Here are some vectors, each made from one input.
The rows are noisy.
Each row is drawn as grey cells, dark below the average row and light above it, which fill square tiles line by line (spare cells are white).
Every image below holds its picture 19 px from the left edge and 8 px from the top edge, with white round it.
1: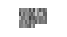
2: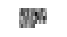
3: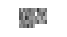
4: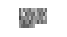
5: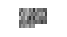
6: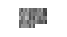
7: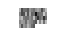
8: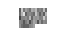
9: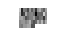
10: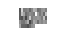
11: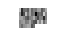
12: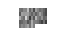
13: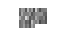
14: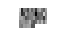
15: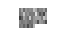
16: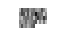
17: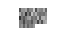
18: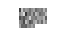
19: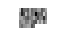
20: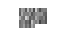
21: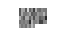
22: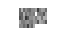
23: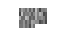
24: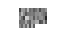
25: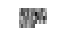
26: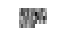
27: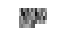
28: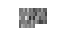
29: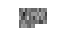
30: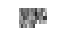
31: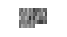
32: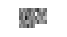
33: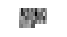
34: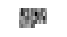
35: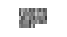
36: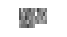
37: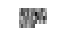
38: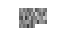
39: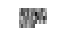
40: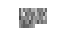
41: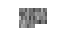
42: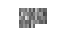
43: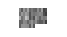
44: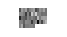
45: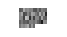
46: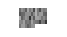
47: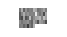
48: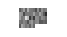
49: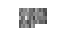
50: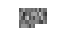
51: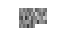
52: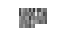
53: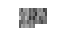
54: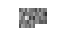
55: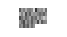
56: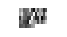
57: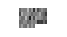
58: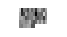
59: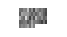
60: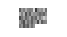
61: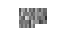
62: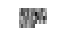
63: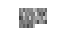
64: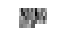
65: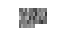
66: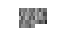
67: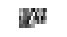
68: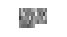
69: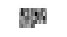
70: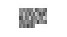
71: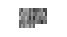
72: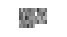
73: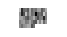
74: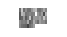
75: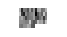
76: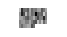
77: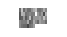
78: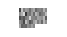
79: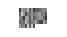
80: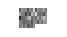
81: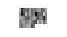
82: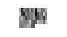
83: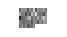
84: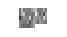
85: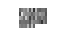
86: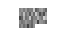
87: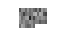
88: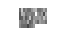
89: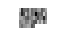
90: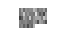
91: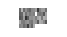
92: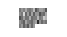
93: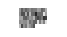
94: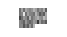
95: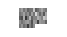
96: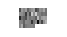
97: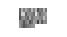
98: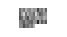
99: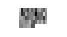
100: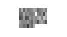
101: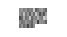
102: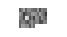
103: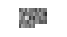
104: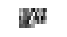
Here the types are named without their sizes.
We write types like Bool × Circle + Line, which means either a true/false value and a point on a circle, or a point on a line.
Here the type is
List(Line).
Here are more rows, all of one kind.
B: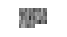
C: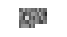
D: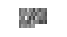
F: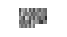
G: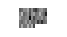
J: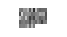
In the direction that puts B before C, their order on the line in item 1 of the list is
F, J, D, B, G, C.
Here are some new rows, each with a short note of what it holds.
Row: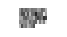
a list of one item
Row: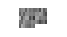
a list of three items
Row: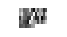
the empty list
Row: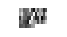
the empty list
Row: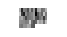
a list of one item
